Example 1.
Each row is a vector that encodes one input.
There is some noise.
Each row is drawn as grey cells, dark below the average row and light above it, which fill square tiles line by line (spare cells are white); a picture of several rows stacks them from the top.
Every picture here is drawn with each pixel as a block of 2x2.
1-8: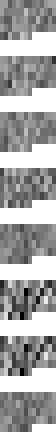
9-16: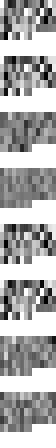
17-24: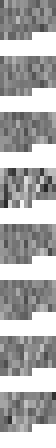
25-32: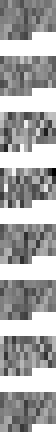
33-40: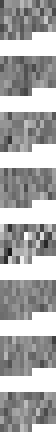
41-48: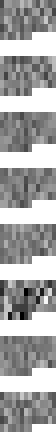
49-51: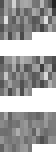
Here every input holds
either a point on a 7-point line, or a node of a 7-node tree.
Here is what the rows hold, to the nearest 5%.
About 45% of them hold a point on a 7-point line. The rest hold a node of a 7-node tree.
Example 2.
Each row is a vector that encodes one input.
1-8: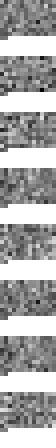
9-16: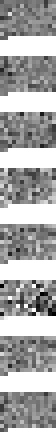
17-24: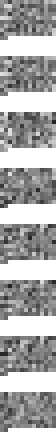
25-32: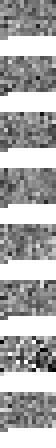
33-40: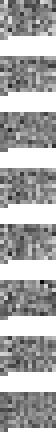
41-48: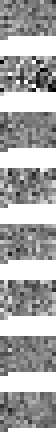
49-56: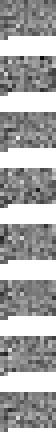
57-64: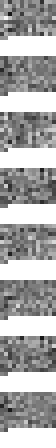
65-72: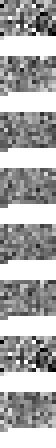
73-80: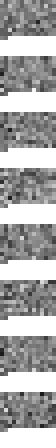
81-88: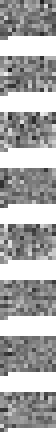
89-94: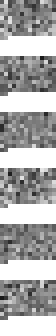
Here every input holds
a list of up to two points on a 7-point line.
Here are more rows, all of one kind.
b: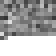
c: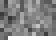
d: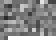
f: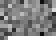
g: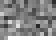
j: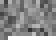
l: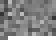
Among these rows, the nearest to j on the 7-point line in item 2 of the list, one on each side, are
c and g.
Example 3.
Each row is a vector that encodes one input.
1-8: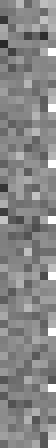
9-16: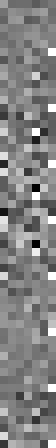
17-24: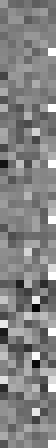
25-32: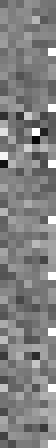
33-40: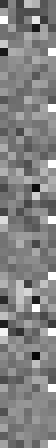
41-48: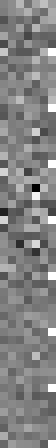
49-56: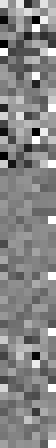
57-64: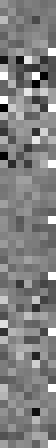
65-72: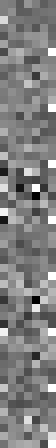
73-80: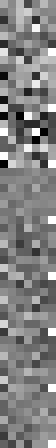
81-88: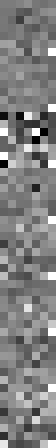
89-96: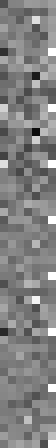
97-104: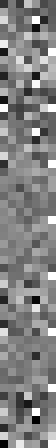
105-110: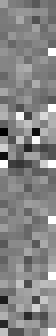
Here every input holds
a point on a 10-point line and a true/false value.
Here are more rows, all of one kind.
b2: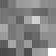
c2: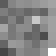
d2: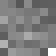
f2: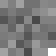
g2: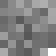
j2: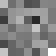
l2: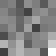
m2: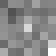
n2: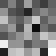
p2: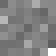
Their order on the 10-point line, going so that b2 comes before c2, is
j2, d2, p2, g2, f2, b2, c2, l2, n2, m2.
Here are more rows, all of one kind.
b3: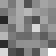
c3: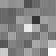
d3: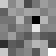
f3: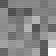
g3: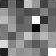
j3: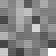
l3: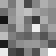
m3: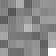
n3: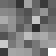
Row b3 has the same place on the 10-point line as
g3, l3 and n3.
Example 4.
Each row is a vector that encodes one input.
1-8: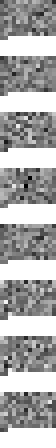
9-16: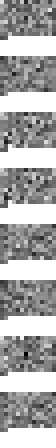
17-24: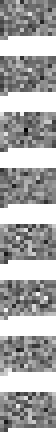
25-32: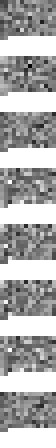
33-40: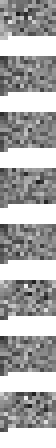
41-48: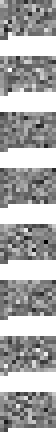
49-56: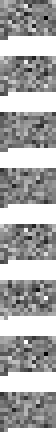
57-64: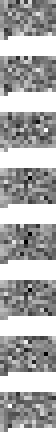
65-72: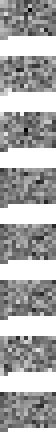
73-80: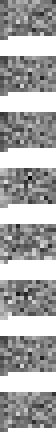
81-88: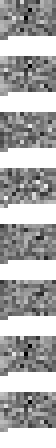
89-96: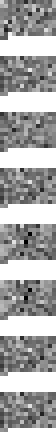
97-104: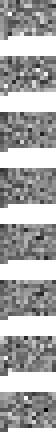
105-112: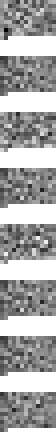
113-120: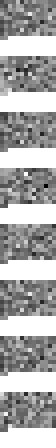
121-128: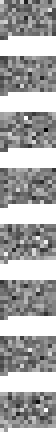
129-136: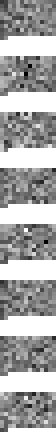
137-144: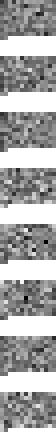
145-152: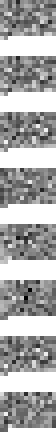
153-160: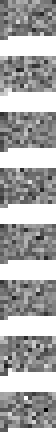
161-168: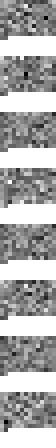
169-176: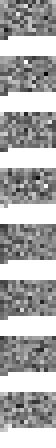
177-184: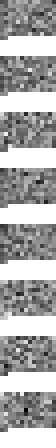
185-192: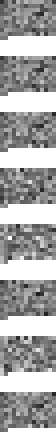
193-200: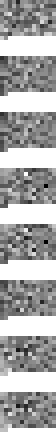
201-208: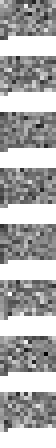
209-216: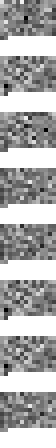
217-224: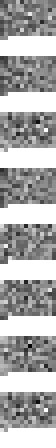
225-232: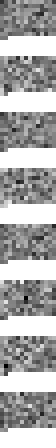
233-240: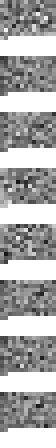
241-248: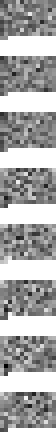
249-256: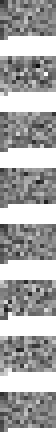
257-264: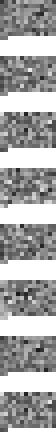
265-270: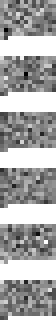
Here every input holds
either a point on an 18-point circle, or a point on a 10-point line.
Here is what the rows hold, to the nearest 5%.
About 55% of them hold a point on an 18-point circle. The rest hold a point on a 10-point line.
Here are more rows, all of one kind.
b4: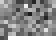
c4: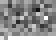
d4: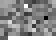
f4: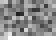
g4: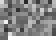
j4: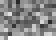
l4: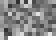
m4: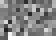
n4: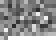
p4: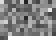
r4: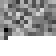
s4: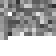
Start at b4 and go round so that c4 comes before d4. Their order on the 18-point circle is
b4, m4, g4, p4, f4, c4, n4, j4, s4, l4, r4, d4.
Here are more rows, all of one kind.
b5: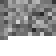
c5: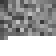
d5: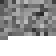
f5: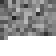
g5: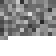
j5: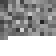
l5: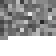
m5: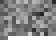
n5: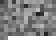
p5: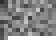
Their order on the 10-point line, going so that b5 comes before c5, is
b5, m5, d5, n5, f5, p5, c5, j5, l5, g5.
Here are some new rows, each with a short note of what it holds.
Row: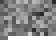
a point on a 10-point line
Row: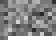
a point on a 10-point line
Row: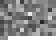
a point on a 10-point line
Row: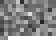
a point on a 10-point line
